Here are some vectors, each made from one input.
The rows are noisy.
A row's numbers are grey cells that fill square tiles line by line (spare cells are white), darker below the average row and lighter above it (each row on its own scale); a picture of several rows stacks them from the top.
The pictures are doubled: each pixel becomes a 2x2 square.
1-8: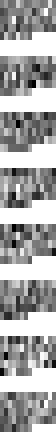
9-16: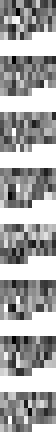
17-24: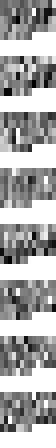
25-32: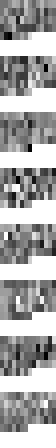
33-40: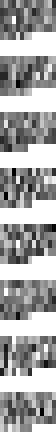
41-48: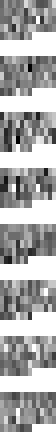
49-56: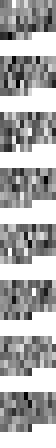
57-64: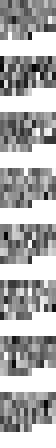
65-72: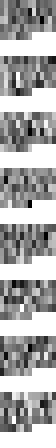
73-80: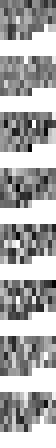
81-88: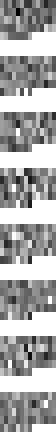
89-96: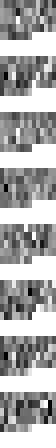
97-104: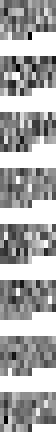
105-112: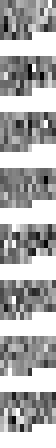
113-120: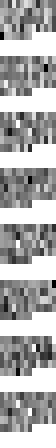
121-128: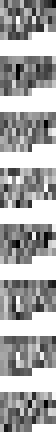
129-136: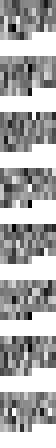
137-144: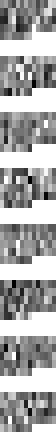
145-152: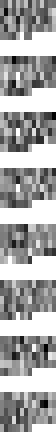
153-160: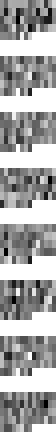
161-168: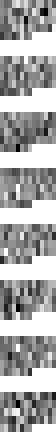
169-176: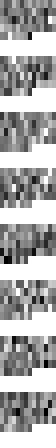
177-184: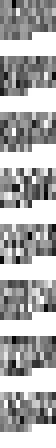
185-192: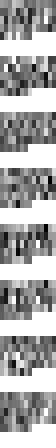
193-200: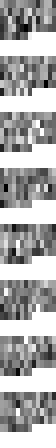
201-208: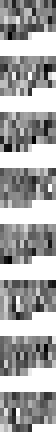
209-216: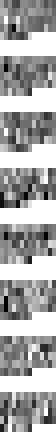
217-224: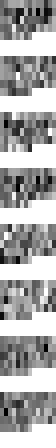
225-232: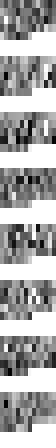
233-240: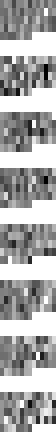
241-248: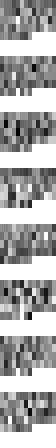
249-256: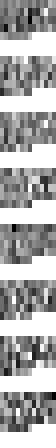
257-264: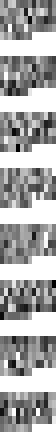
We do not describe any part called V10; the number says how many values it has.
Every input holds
a list of up to three items, each one of 5 labels and a value of V10.
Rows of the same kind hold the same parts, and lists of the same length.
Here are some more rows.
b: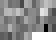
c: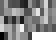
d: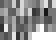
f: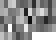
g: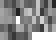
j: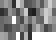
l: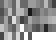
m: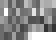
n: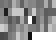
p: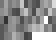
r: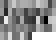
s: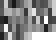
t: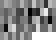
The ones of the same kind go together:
b, c, j, l, m, p, s, t
d, n, r
f
g

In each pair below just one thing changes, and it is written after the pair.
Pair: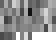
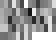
the label in item 1 of the list
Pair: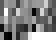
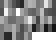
the label in item 1 of the list
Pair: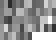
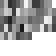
the label in item 1 of the list
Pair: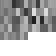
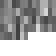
the label in item 1 of the list
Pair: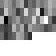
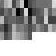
the value of V10 in item 1 of the list
